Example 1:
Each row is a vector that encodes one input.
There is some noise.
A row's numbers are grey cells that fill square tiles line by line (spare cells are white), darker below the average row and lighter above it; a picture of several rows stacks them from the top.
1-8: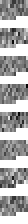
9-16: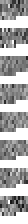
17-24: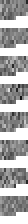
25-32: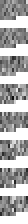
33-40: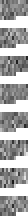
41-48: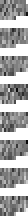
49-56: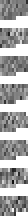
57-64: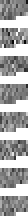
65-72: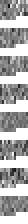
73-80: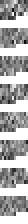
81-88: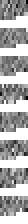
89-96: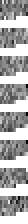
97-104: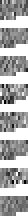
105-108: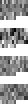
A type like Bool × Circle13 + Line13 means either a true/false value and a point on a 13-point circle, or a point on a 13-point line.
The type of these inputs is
Bool × Bool × Bool.
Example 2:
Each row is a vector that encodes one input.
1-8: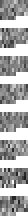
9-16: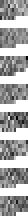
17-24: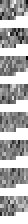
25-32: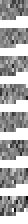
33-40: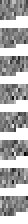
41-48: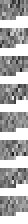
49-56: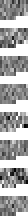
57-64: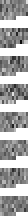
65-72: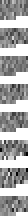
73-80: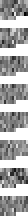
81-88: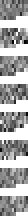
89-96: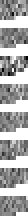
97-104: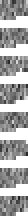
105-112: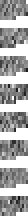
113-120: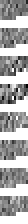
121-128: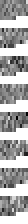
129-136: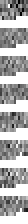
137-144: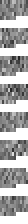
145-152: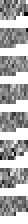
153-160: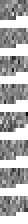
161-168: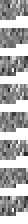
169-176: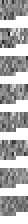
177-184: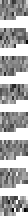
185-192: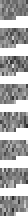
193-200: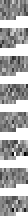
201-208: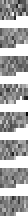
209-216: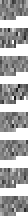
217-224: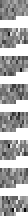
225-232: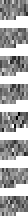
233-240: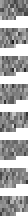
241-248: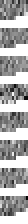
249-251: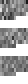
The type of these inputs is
Bool × Bool × Bool.
